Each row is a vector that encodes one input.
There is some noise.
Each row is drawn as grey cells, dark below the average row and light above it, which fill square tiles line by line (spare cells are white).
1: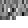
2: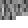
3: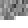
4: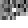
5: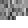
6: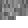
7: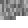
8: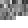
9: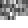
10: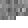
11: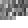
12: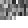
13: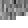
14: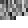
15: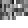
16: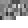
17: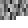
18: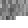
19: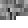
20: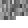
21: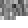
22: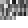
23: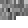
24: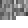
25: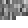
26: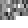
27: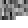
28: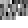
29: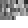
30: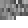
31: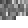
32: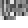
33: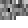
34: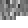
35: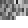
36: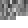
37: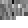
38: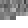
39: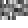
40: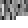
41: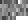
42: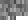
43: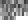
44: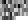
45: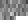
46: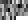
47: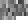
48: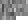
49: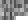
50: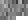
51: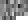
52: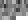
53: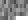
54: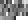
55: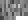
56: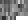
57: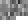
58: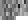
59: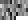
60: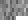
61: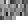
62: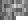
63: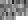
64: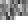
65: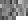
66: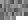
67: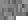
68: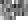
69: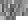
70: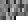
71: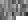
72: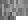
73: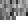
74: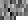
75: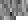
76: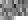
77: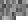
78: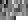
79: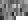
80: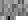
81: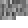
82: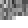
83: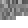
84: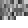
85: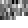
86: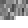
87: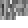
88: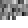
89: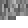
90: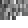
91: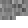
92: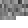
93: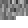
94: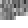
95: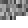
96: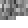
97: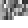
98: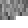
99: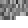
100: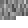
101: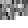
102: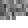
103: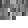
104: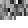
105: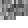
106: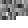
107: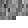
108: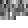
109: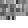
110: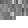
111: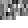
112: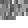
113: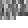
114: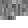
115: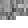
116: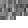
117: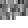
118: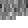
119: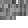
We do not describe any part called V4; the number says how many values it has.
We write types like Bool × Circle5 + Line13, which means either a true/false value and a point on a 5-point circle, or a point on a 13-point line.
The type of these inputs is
List3(Line5 × V4).
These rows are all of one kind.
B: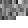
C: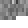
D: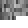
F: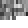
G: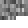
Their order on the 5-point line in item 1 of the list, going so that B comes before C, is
D, B, F, C, G.
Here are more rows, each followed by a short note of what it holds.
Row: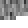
a list of one item
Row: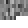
a list of two items
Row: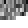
the empty list
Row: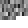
the empty list
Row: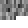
a list of three items
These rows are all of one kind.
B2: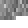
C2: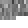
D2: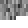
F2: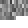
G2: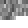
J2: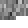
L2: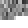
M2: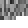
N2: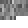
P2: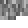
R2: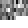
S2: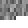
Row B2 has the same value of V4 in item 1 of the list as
F2, L2, M2 and N2.
